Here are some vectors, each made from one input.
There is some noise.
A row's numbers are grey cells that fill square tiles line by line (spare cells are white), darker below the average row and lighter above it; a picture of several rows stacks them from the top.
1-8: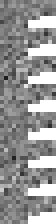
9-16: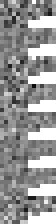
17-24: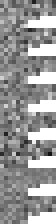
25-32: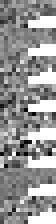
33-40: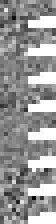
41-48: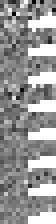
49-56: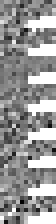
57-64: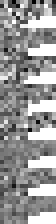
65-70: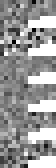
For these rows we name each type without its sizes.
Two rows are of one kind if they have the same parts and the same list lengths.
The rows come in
2 kinds.
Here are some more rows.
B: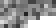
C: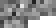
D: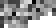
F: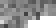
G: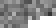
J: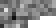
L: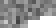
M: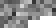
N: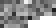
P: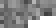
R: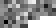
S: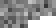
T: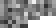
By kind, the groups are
B, D, F, L, M, N, R, S, T
C, G, J, P

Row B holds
a point on a line and three true/false values.
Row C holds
a point on a line.
